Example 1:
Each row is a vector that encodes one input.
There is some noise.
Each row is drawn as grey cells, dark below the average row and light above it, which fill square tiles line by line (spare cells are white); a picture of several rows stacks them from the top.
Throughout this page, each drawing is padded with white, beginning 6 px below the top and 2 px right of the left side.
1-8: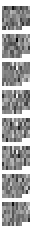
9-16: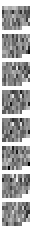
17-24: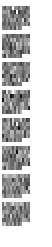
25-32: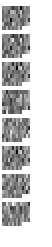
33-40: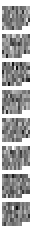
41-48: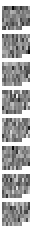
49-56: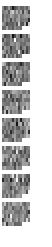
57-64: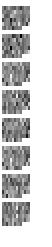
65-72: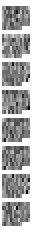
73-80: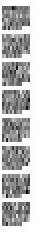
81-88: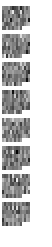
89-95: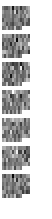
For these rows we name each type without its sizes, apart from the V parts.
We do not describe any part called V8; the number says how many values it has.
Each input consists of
a point on a line, together with either a node of a tree, or a value of V8.
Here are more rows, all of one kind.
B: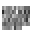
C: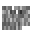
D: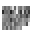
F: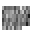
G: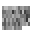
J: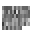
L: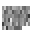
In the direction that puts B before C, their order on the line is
D, B, F, J, C, L, G.
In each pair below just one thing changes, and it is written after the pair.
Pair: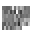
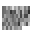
the place on the line
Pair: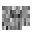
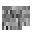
the value of V8
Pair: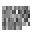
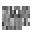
the value of V8
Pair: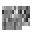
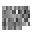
the place on the line
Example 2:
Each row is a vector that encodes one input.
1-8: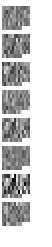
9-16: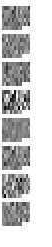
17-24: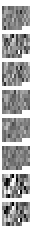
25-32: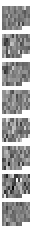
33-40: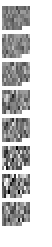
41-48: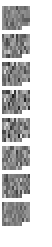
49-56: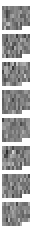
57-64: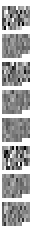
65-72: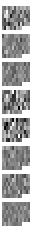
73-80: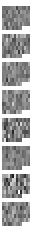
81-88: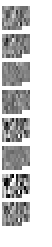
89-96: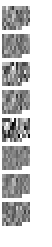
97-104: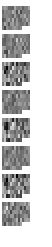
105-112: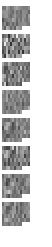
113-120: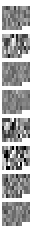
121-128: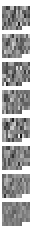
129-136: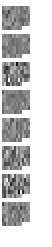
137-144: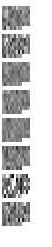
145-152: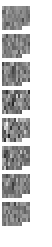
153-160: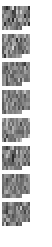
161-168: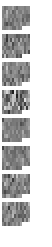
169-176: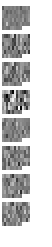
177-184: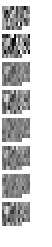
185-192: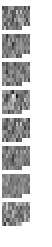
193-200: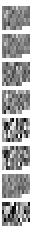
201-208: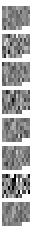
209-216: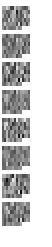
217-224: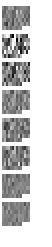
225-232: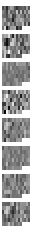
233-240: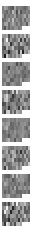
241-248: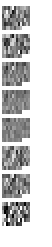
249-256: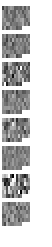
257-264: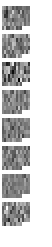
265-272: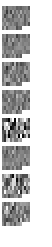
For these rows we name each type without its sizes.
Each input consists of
a point on a line, together with either a point on a circle, or a node of a tree.
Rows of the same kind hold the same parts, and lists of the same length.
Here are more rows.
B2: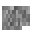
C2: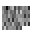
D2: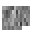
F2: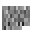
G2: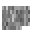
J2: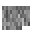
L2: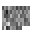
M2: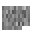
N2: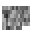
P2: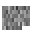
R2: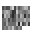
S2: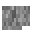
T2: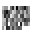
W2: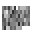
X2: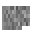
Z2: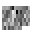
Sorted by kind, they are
B2, C2, D2, F2, J2, L2, M2, N2, R2, Z2
G2, P2, S2, T2, W2, X2

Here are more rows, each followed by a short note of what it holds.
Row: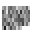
a point on a line and a node of a tree
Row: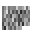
a point on a circle and a point on a line
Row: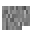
a point on a line and a node of a tree
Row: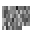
a point on a line and a node of a tree
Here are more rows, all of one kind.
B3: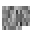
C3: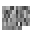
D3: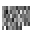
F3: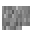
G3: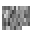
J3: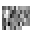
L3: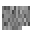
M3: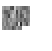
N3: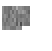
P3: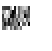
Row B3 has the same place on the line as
F3, G3, M3 and N3.
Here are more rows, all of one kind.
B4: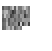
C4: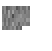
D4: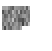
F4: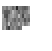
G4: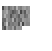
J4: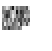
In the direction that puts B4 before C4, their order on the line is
F4, D4, J4, B4, G4, C4.
